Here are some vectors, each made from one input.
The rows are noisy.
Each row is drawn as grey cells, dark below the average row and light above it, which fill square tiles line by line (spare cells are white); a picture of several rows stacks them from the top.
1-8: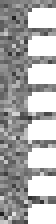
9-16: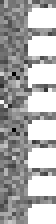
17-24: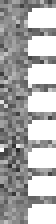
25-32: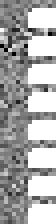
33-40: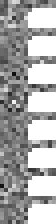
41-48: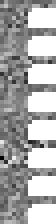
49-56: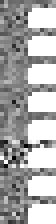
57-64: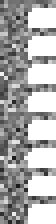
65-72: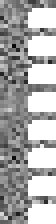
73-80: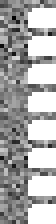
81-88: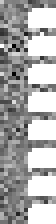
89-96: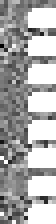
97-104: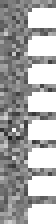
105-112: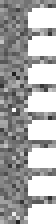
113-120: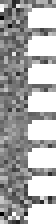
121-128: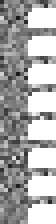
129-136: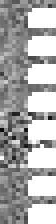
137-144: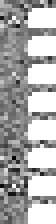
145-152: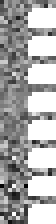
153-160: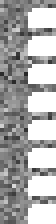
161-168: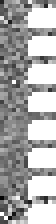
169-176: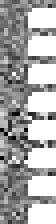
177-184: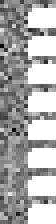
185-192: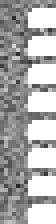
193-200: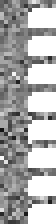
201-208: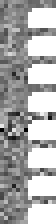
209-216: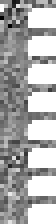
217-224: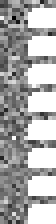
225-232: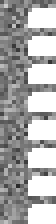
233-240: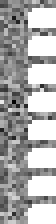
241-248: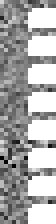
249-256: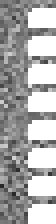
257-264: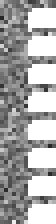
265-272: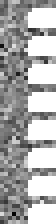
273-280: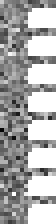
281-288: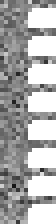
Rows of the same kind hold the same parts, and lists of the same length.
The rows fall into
4 kinds.
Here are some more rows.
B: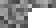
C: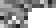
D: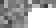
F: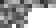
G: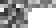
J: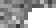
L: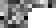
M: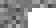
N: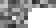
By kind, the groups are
B, L, M
C, J
D, F, N
G

